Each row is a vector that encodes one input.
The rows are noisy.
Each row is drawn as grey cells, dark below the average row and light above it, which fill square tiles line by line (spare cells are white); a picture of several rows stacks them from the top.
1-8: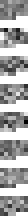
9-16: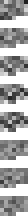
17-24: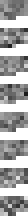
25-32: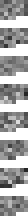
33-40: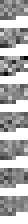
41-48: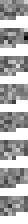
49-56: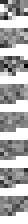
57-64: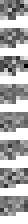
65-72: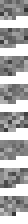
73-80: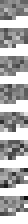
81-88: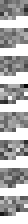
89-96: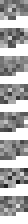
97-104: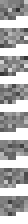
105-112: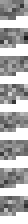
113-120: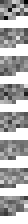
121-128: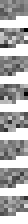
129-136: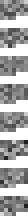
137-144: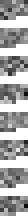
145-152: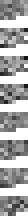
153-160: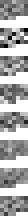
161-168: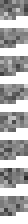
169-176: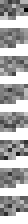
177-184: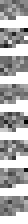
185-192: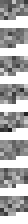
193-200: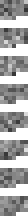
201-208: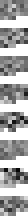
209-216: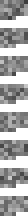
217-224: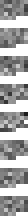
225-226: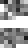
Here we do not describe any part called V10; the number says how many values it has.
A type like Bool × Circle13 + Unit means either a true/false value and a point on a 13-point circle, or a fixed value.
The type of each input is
List2(Bool × V10).
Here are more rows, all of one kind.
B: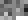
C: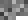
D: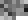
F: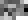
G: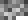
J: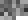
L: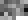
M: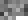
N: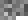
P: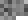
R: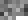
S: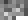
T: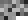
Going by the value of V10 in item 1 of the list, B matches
L, M and R.
